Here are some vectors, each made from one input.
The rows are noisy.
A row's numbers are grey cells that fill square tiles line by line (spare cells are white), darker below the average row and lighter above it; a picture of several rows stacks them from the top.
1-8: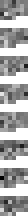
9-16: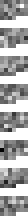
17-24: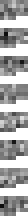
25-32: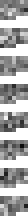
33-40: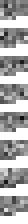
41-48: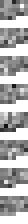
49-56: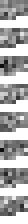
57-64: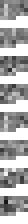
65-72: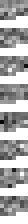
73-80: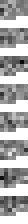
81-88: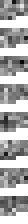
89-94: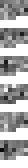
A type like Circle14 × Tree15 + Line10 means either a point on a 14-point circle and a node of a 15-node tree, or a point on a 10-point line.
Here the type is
Bool × Bool × Bool × Bool + Tree8 × Tree9.
